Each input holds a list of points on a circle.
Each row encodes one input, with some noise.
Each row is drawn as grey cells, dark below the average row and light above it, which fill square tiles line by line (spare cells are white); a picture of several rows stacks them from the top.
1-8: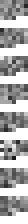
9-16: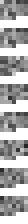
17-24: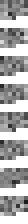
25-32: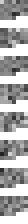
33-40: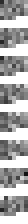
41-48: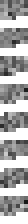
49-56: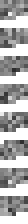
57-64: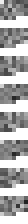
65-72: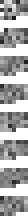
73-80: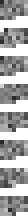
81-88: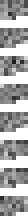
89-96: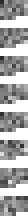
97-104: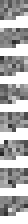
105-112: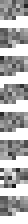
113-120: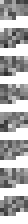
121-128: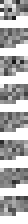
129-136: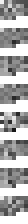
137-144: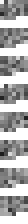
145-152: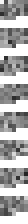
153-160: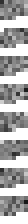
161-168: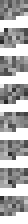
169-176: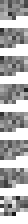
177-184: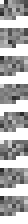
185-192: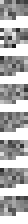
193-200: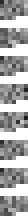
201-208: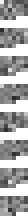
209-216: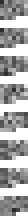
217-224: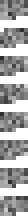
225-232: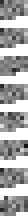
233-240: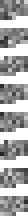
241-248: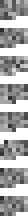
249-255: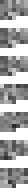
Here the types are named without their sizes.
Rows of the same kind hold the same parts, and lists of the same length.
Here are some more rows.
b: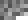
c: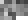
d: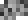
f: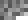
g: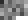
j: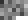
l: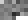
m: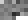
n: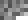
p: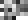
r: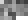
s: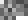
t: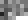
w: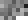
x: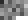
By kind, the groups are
b, c, f, g, j, l, m, n, r, x
d, s, t, w
p

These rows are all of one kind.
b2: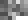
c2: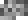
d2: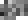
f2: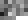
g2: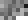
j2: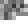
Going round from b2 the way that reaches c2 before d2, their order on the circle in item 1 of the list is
b2, j2, g2, c2, d2, f2.
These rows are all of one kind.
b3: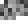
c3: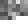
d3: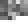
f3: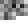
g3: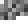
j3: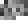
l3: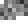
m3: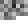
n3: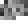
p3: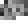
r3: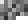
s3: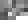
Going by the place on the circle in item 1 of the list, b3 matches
j3, l3, n3 and p3.
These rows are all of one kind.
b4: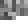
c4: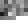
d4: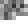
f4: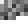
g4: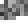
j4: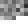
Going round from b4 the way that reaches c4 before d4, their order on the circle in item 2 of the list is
b4, j4, c4, g4, d4, f4.
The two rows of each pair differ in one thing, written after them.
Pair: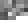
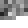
the place on the circle in item 2 of the list
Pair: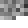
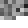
the place on the circle in item 2 of the list
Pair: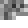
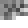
the place on the circle in item 2 of the list
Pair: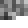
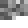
the place on the circle in item 2 of the list
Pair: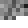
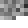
the place on the circle in item 2 of the list
